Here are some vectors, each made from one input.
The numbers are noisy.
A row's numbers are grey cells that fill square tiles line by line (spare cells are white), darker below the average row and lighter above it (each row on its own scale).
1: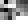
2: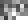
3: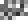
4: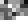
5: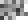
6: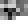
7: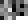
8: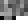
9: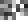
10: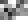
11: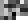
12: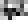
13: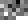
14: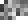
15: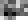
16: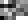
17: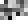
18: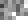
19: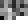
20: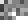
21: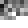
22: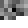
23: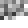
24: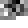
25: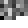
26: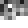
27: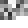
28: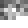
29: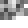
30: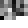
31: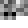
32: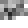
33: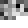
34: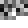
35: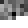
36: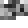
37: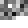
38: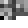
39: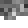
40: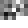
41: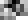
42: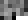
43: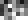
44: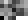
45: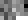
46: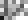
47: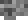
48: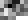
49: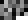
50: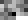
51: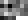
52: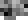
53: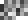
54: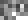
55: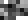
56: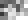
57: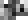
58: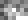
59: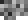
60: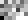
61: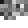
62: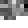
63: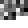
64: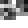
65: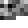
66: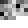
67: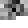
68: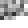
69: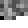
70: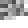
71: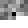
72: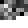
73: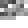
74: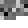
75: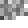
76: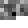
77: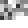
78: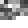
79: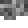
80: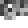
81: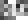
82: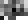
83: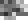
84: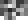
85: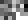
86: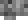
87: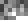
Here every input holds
either a point on a 6-point line, or three true/false values.
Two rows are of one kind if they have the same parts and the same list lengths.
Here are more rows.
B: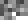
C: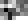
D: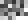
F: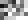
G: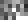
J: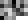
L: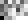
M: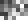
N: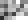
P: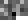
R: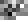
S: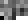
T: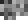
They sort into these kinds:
B, C, D, F, G, L, M, N, R, T
J, P, S

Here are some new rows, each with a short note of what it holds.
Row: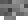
three true/false values
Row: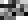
a point on a 6-point line
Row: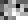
three true/false values
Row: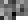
a point on a 6-point line
